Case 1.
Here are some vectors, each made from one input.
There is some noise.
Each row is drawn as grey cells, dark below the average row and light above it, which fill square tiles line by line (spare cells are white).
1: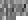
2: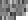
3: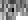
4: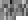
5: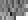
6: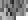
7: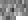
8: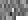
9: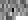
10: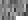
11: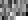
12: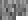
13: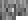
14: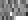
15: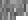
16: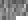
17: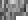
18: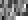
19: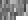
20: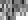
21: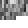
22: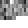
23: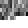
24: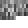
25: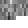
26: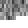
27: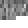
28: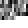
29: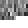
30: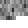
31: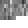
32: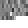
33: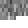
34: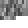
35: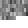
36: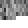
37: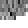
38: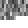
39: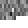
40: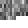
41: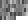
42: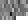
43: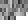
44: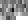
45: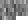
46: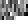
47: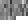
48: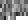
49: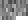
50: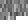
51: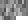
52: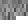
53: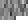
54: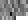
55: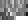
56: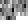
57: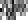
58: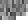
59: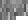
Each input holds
four true/false values.
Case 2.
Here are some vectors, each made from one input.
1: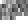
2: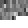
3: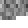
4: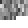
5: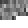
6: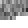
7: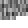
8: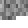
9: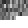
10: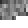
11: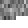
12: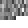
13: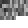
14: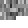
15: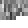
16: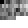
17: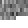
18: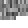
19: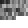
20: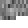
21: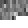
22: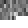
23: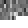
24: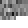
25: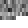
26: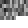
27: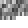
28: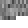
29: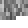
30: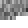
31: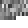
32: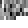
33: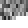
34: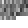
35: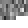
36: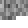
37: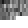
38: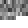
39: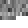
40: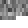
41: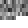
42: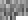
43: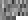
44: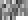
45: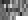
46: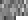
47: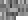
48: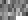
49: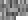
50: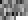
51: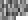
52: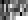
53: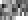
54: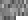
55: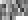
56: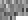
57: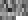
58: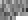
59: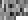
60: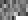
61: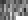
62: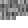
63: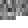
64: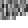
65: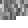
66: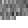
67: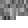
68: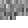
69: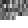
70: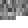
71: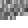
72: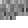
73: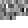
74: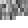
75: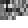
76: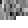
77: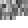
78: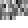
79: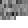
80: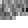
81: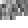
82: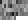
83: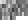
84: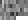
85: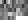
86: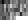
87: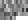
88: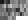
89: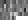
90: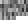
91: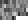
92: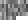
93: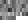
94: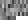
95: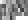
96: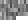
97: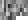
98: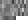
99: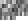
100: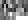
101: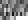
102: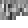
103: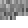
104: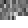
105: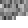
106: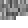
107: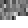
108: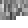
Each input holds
a point on a 9-point line.
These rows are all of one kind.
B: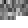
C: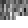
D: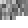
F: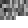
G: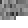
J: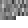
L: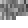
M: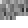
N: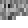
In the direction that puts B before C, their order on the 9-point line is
D, M, L, G, N, J, B, C, F.
